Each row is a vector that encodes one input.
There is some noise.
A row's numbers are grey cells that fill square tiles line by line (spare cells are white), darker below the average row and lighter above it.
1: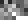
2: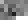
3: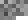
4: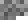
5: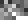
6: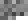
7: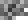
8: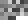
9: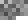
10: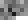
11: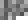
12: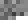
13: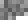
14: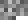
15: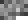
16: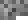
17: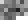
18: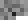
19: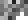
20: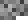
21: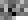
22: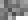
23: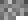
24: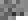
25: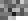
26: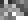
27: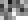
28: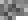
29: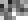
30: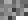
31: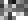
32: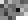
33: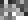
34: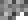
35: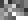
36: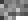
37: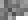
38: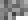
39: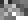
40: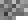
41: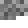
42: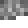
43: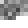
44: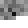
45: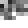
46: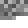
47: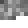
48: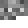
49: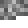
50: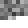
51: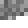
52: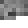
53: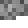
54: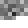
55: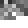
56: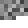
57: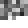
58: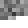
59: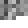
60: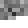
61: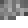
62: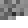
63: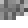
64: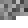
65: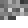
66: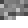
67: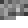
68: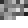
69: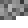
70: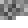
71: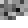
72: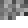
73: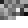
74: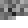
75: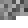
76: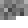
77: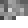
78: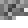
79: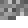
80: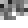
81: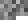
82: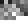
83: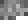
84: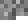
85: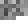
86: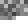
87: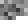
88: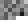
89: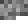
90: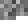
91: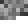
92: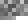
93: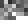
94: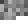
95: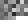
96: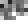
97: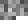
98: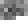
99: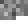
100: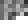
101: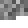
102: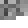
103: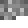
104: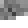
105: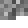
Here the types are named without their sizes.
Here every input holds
a true/false value, together with a list of points on a line.
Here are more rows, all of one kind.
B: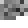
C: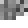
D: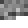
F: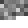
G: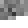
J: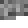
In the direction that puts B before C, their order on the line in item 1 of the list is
B, J, D, G, F, C.
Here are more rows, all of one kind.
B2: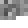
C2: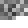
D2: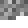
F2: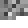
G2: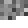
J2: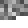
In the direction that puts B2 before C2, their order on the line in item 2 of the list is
J2, G2, D2, B2, F2, C2.
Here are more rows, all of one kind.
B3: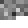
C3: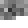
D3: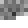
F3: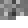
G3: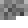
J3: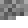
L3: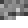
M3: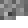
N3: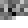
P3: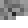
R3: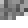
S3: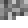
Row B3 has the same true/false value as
F3, L3 and M3.
